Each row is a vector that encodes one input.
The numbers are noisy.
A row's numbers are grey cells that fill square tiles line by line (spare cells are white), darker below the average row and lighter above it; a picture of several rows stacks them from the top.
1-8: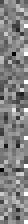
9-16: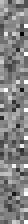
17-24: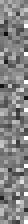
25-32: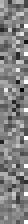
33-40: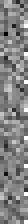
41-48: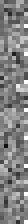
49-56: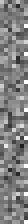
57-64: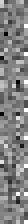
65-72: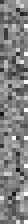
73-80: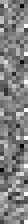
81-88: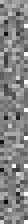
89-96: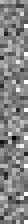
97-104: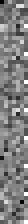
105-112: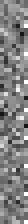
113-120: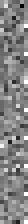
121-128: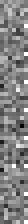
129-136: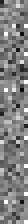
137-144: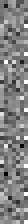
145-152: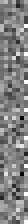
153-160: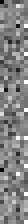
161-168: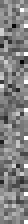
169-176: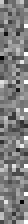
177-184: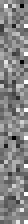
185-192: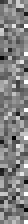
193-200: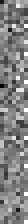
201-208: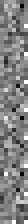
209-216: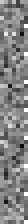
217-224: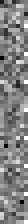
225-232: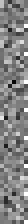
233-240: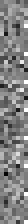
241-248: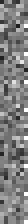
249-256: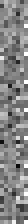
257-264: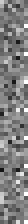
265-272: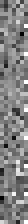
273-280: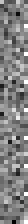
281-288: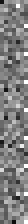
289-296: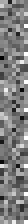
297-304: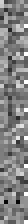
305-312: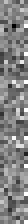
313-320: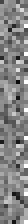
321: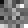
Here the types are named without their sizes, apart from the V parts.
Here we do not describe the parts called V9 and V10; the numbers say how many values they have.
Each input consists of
a point on a line and a value of V9, together with either a point on a line, or a value of V10.
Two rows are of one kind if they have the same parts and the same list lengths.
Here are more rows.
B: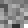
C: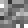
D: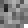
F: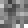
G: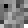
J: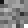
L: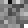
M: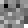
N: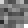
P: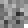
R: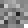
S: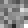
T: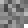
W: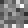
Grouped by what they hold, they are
B, J, P, R, S, W
C, D, F, G, L, M, N, T

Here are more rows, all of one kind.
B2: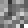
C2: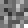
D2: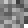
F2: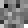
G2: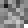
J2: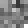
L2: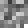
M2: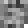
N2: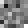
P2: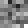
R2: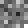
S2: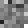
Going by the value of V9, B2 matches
C2, D2 and G2.
